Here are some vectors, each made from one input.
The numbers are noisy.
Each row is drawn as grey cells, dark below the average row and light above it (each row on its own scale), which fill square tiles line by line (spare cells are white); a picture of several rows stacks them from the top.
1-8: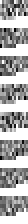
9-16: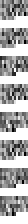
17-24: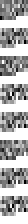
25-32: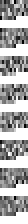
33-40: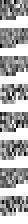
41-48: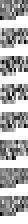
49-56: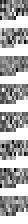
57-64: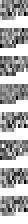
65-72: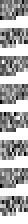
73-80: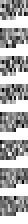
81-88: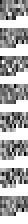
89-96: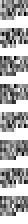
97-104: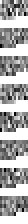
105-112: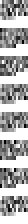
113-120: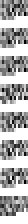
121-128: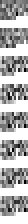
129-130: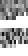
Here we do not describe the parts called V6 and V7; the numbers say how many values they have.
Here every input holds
either one of 5 labels and a value of V7, or a true/false value and a value of V6.
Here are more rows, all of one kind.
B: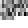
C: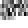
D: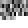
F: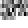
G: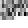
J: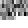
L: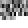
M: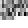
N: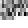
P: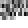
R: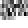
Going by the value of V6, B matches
G, M, N and P.
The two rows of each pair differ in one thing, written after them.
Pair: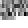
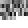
the true/false value
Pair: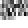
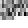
the value of V6
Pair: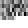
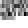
the value of V6
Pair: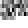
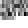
the value of V6
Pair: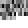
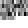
the true/false value
